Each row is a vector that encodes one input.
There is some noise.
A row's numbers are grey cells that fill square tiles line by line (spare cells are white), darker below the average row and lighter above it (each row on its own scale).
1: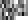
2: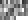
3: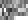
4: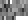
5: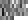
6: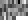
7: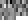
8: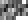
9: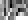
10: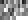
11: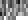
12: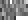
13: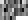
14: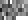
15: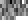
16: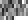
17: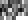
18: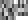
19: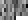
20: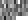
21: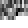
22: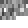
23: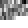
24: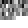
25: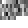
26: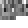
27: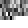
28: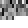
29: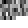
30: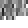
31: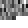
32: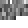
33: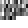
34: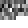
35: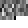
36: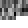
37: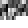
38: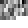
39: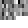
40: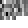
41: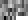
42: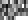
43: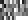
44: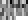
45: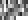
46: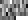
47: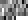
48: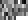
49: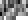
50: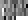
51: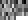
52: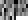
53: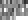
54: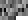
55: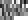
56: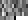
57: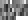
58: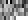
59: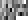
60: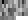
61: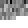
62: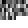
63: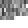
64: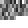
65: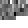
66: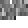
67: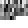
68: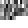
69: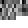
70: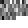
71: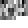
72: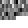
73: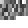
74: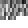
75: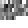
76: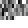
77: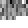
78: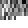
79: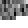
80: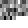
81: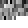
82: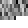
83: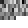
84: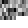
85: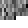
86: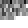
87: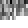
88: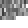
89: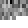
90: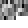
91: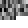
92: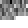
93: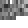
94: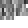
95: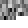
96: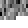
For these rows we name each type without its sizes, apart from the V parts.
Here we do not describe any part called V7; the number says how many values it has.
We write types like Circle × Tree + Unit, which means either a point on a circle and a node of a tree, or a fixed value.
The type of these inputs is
Bool × (Line + V7).
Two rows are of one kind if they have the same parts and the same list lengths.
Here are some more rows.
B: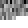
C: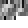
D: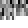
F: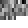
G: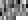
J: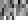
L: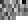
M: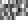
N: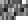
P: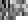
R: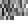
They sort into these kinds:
B, C, D, J, R
F, G, L, M, N, P

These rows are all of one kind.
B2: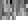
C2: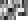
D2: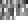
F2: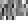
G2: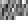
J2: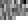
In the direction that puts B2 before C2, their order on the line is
B2, F2, C2, D2, J2, G2.
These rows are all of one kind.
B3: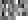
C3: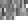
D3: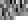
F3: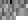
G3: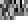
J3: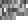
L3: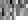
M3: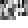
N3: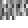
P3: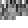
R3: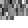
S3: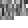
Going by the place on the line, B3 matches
D3, G3, L3 and P3.
